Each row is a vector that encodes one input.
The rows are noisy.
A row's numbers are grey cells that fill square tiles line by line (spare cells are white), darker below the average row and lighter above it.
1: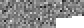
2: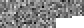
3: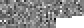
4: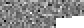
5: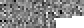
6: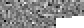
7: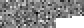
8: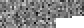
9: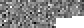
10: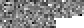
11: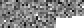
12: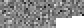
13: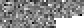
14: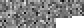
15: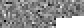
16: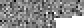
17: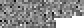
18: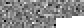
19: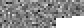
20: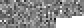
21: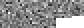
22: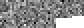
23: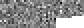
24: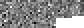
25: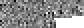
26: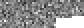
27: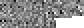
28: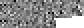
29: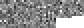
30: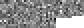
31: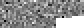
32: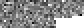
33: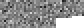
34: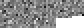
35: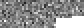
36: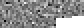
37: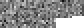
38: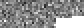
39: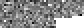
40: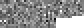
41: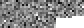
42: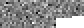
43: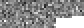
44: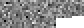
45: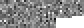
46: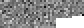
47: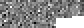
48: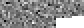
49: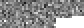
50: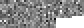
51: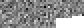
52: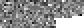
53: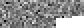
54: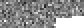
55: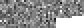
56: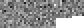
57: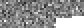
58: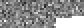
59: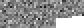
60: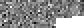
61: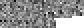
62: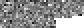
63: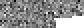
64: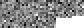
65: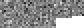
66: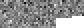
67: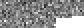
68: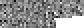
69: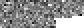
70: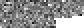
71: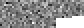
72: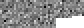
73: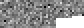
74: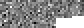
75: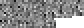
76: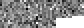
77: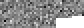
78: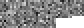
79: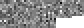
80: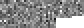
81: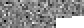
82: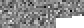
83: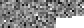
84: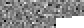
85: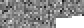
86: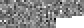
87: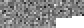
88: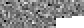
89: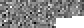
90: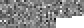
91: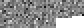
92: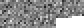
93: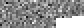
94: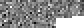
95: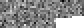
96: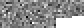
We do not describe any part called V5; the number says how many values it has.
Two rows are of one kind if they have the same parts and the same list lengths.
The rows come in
2 kinds.
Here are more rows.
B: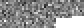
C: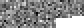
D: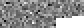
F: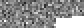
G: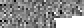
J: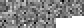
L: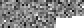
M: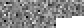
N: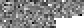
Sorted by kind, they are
B, F, L, N
C, D, G, J, M

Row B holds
a value of V5.
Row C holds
two labels (each one of 6) and a value of V5.
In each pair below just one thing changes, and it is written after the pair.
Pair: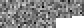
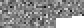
the value of V5
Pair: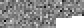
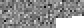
one of the two labels
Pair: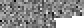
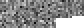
the value of V5
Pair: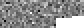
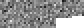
the value of V5
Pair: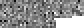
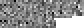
one of the two labels
